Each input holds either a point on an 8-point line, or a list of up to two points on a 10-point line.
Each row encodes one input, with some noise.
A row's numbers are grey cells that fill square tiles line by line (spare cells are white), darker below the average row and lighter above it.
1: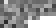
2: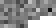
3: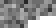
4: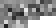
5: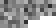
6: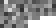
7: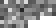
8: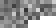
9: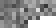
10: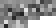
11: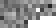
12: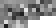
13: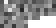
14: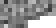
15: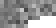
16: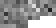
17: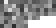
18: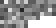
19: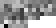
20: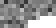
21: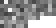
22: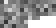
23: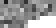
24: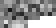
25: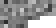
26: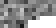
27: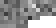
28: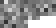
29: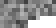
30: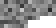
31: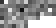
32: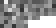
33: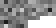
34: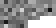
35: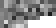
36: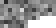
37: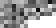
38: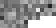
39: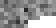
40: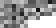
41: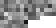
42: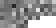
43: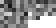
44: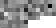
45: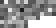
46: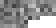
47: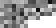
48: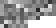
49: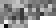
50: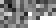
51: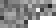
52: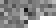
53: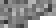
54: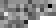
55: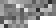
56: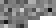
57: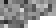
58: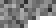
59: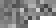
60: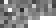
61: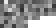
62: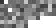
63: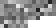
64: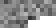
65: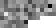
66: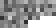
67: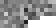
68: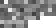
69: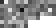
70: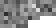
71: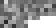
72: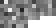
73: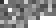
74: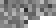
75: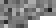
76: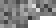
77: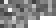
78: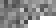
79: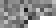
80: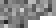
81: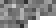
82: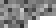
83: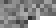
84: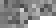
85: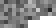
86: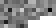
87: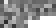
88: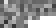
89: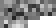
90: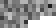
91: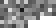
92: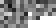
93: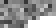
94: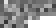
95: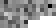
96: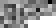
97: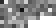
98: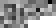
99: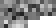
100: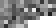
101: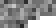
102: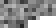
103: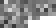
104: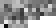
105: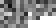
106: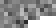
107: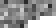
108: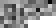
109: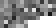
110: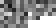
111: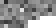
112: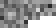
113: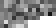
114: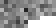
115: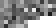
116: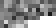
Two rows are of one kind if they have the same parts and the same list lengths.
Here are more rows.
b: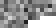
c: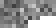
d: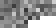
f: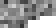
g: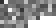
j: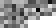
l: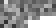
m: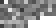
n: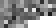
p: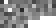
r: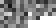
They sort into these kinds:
b, c, d, f
g, l, m, p
j, n
r

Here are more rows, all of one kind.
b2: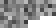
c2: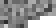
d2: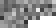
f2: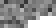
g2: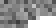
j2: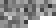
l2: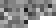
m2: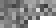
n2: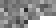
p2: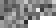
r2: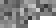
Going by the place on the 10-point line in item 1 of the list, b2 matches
d2, j2, l2 and p2.
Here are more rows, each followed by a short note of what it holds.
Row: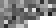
a point on an 8-point line
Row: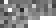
a list of one item
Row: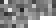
a list of one item
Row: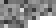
a list of two items
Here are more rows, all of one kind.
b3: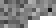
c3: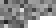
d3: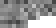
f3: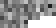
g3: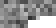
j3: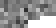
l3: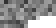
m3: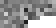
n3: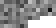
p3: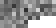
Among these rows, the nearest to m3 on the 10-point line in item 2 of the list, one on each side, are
g3 and j3.
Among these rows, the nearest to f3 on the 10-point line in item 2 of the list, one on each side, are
b3 and c3.
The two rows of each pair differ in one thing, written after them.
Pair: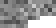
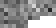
the place on the 10-point line in item 2 of the list
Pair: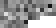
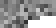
the place on the 10-point line in item 1 of the list
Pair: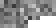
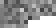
the place on the 10-point line in item 2 of the list
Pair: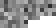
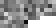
the place on the 10-point line in item 2 of the list
